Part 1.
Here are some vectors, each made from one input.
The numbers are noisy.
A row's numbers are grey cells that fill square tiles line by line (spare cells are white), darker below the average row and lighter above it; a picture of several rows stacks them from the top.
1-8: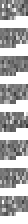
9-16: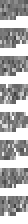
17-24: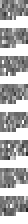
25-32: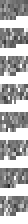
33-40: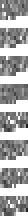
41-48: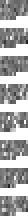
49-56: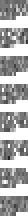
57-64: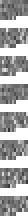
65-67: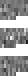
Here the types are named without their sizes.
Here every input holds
either a fixed value, or a point on each of two lines, or a node of a tree.
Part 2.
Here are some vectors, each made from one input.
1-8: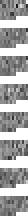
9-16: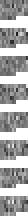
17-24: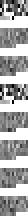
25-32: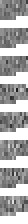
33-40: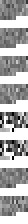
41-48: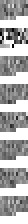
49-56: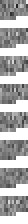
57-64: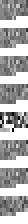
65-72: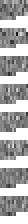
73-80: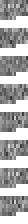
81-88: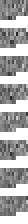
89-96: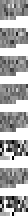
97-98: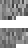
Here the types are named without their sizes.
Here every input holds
a list of points on a line.
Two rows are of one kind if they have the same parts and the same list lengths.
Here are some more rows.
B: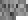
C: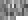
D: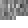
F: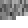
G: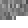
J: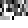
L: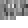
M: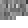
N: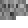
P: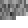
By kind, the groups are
B, C, F, L, N, P
D, G, M
J

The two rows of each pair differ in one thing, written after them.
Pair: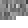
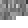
the place on the line in item 2 of the list
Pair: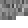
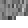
the place on the line in item 2 of the list
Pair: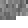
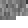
the place on the line in item 2 of the list
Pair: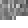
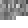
the place on the line in item 2 of the list
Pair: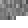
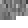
the place on the line in item 2 of the list
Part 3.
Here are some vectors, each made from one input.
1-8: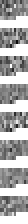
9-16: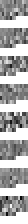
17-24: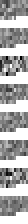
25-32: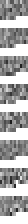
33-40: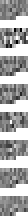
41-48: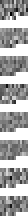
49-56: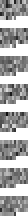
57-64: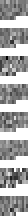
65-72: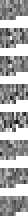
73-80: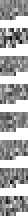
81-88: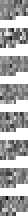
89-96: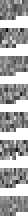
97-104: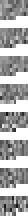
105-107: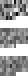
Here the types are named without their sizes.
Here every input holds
either a fixed value, or a point on each of two lines, or a node of a tree.
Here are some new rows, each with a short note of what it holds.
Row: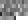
a node of a tree
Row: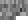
a point on each of two lines
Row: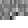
a point on each of two lines
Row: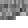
a point on each of two lines
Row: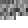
a node of a tree
